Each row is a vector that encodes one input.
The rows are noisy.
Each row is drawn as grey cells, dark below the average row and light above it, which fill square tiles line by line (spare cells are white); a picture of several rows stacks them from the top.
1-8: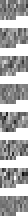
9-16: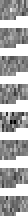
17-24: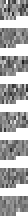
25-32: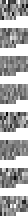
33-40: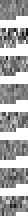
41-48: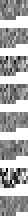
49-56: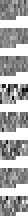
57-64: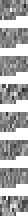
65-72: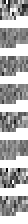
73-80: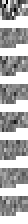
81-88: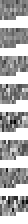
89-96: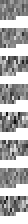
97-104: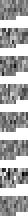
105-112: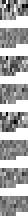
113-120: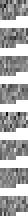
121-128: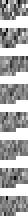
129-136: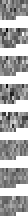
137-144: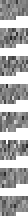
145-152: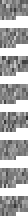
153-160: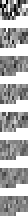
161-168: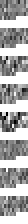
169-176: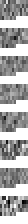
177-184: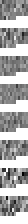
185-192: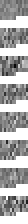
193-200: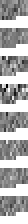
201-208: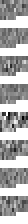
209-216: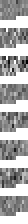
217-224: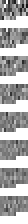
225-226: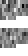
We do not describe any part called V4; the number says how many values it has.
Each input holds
a point on a 5-point line, together with either a node of a 9-node tree, or a list of up to two values of V4.
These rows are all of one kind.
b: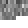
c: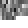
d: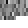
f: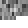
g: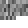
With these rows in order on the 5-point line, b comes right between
c and f.
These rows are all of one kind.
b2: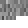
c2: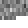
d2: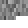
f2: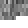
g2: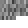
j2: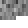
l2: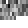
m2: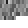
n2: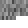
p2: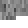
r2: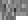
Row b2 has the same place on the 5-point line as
p2 and r2.
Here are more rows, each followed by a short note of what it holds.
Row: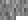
a point on a 5-point line and a node of a 9-node tree
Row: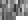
a point on a 5-point line and a node of a 9-node tree
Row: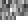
a point on a 5-point line, together with a list of two items
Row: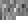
a point on a 5-point line, together with the empty list
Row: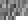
a point on a 5-point line and a node of a 9-node tree
